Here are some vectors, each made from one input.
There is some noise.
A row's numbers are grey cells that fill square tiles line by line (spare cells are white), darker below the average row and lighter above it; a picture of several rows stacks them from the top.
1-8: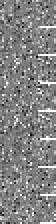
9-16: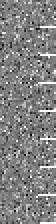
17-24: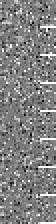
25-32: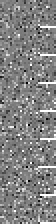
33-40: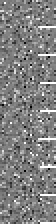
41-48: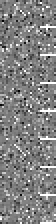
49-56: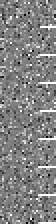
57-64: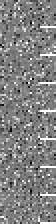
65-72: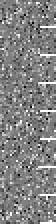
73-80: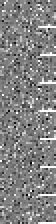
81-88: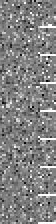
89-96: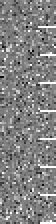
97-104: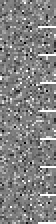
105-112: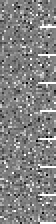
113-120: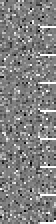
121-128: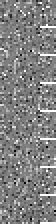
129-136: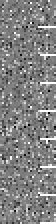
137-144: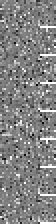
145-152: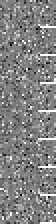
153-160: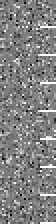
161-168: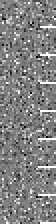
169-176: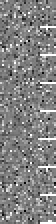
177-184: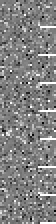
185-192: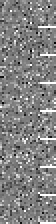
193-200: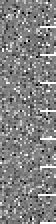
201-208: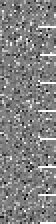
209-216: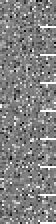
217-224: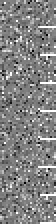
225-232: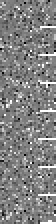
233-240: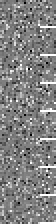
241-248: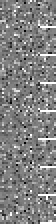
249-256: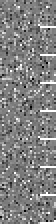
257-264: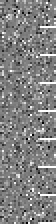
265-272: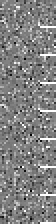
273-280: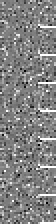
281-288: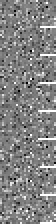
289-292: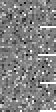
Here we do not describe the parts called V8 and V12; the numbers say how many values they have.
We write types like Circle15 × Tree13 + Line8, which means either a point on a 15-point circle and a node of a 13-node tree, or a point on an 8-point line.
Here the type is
(Bool × Bool × Bool × Bool + (Circle11 + V12) × V8) × Tree7.
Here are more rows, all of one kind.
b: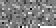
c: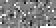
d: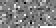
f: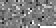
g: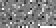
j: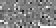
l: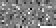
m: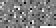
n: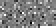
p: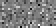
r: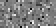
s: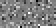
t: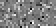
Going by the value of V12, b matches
c, d and l.
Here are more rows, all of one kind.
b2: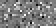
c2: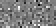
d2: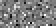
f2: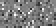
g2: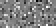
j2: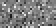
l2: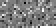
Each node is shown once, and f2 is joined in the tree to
b2 and c2.
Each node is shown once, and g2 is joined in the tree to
l2.
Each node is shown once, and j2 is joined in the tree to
c2 and d2.
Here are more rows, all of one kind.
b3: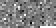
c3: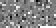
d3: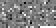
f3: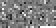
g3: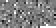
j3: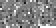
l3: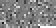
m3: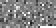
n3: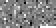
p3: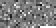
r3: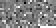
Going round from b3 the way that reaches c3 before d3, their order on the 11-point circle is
b3, c3, p3, g3, j3, m3, l3, n3, r3, d3, f3.
